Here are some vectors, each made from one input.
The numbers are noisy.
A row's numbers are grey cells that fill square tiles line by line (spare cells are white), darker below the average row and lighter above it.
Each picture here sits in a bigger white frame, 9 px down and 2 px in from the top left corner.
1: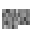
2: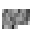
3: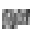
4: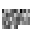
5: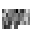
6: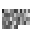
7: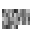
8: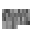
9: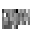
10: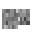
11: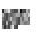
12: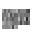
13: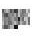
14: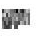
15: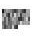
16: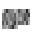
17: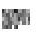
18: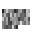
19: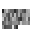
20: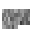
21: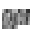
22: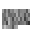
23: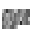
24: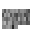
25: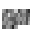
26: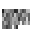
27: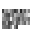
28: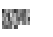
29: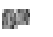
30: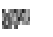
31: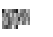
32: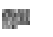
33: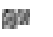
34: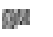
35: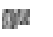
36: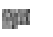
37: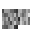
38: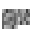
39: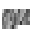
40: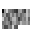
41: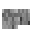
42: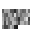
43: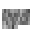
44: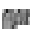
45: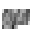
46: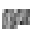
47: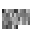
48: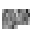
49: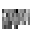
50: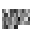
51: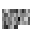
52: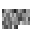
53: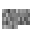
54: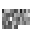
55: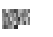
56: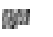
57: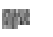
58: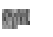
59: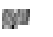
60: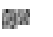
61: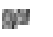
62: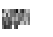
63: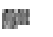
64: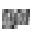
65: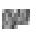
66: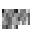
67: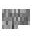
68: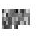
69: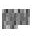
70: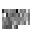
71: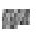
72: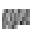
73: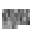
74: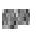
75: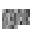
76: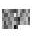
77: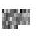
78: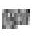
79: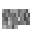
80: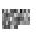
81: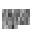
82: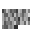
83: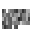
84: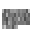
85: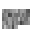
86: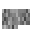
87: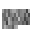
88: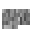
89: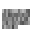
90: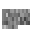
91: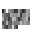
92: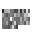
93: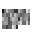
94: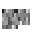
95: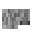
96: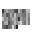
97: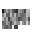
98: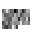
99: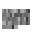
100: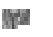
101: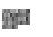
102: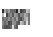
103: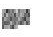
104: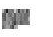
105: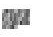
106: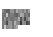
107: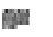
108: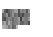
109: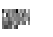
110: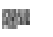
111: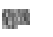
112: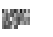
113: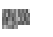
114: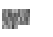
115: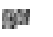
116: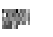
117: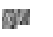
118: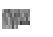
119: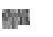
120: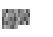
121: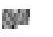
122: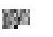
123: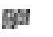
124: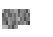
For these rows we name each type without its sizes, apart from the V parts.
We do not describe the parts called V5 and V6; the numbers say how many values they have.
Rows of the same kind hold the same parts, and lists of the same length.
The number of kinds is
2.
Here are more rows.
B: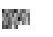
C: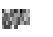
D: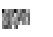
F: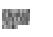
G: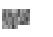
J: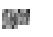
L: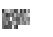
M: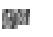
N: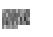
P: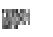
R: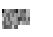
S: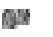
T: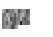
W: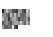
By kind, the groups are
B, C, D, L, P, R, W
F, G, J, M, N, S, T

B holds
a point on a line and a value of V5.
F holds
a true/false value and a value of V6.
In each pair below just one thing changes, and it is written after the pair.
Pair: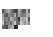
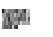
the value of V5
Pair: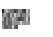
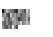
the place on the line
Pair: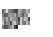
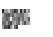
the value of V5
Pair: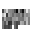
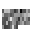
the value of V5
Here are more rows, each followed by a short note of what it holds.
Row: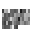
a point on a line and a value of V5
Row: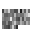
a point on a line and a value of V5
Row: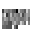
a point on a line and a value of V5
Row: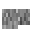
a true/false value and a value of V6
